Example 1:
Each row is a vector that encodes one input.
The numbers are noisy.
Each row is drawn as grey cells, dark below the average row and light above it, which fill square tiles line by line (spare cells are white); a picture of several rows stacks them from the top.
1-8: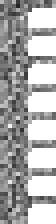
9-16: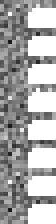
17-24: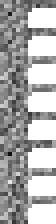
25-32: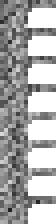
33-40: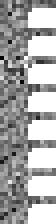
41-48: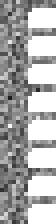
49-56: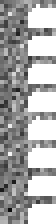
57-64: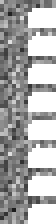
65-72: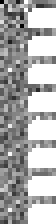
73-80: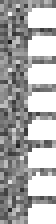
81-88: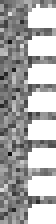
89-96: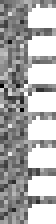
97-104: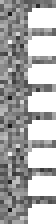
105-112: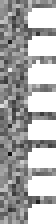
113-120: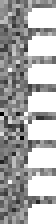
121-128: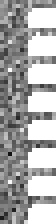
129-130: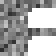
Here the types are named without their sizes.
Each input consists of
a list of points on a line.
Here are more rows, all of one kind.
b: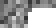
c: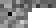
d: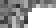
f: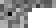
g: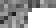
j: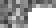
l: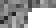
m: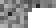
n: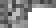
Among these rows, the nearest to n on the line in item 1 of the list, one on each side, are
b and j.
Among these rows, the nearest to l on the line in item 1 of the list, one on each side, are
b and g.
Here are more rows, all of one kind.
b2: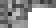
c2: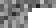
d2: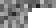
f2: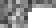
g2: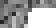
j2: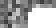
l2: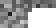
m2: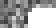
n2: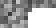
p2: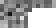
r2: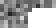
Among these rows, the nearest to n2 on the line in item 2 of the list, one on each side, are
f2 and j2.
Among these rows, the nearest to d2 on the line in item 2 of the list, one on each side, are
c2 and g2.
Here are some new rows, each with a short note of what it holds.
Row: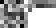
the empty list
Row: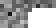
a list of two items
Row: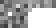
a list of one item
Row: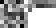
the empty list
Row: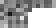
a list of two items
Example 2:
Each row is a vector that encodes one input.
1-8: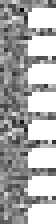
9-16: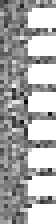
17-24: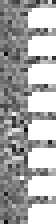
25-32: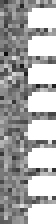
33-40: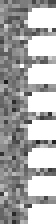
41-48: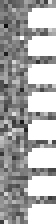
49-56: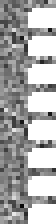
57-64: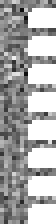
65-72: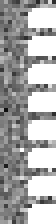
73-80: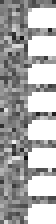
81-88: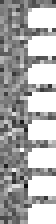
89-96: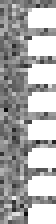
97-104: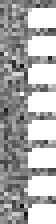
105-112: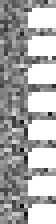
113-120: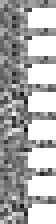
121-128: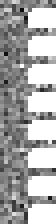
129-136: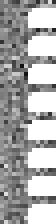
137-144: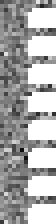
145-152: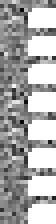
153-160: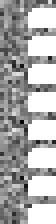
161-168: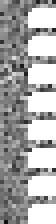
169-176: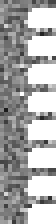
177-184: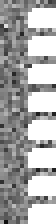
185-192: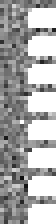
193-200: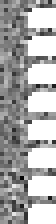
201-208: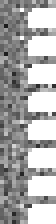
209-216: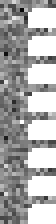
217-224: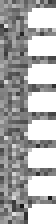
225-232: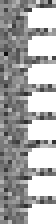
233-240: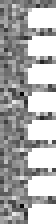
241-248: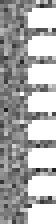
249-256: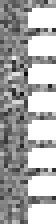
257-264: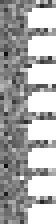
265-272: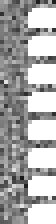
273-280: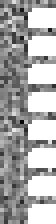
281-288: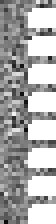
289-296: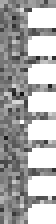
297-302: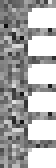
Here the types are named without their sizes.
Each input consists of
either a label, or four true/false values.
